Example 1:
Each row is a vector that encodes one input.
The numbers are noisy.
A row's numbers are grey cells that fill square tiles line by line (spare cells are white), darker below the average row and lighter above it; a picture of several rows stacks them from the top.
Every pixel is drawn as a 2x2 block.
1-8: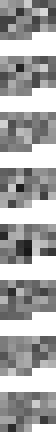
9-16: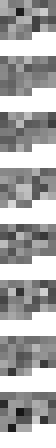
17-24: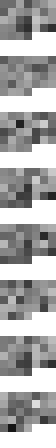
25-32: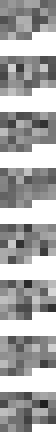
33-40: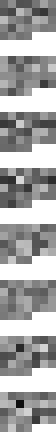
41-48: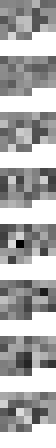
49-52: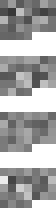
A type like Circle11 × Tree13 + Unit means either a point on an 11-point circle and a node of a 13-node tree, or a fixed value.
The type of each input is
Line8.
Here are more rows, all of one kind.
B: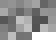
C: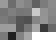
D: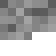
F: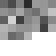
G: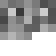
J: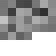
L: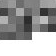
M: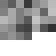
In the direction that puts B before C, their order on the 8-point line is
G, B, D, J, L, M, C, F.
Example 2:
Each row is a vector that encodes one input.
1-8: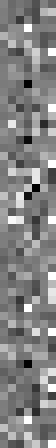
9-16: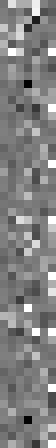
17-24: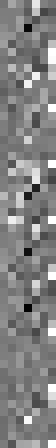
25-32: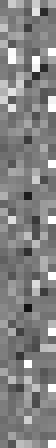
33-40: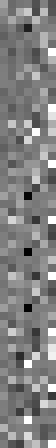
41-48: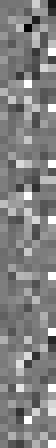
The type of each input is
Line5.
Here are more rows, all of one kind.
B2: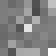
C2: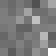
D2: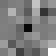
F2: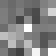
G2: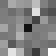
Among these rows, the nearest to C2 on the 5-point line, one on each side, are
B2 and G2.
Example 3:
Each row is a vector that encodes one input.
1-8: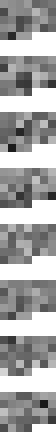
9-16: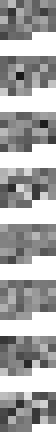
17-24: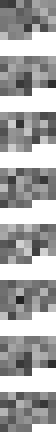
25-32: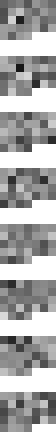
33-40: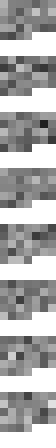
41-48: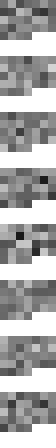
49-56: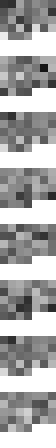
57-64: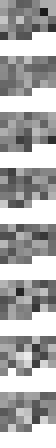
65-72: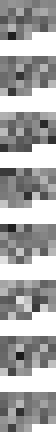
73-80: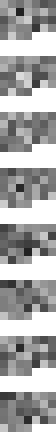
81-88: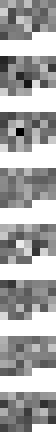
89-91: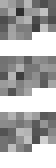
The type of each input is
Line11.
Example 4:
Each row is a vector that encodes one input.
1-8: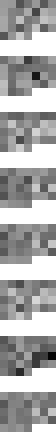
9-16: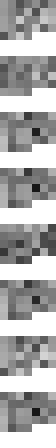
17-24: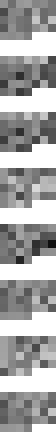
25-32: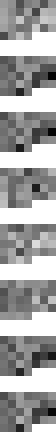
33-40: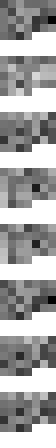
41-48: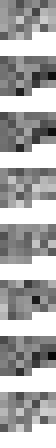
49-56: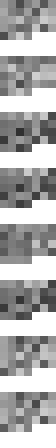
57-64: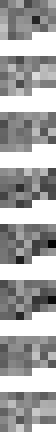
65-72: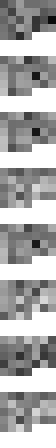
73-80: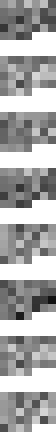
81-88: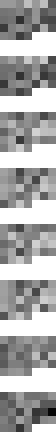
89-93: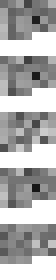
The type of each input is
Circle6.
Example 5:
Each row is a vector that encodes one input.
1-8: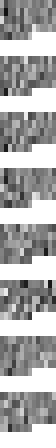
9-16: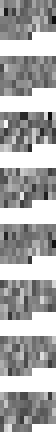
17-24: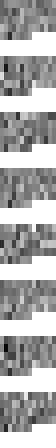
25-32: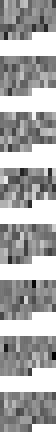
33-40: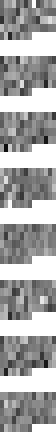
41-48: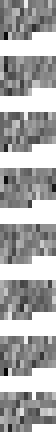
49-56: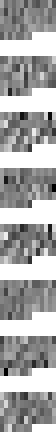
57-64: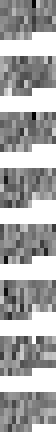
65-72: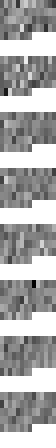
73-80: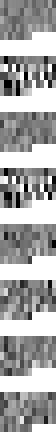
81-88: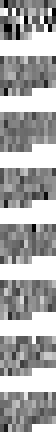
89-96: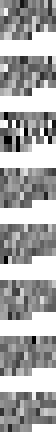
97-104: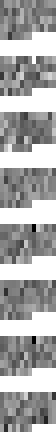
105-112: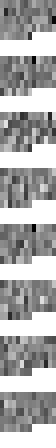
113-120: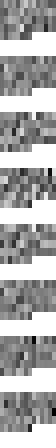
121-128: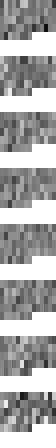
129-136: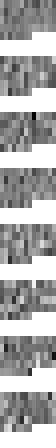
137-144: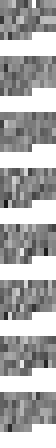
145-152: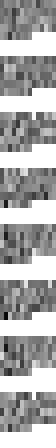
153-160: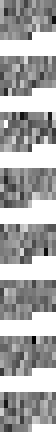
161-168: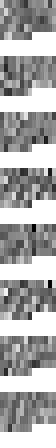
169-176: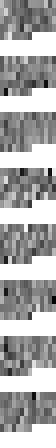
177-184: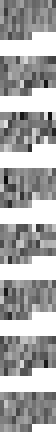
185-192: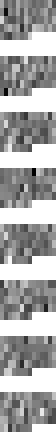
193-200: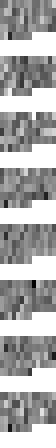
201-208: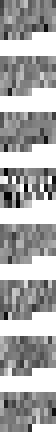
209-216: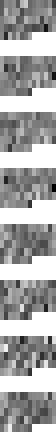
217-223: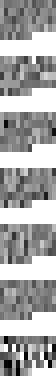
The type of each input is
Tree13 + Unit.
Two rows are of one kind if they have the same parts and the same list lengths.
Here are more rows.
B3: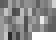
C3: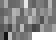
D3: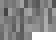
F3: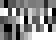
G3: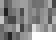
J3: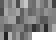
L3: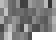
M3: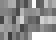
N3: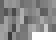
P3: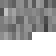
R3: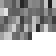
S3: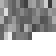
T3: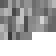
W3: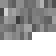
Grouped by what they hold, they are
B3, C3, D3, G3, J3, L3, M3, N3, P3, R3, S3, T3, W3
F3

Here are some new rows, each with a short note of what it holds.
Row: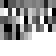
a fixed value
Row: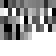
a fixed value
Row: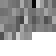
a node of a 13-node tree
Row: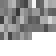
a node of a 13-node tree
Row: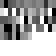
a fixed value
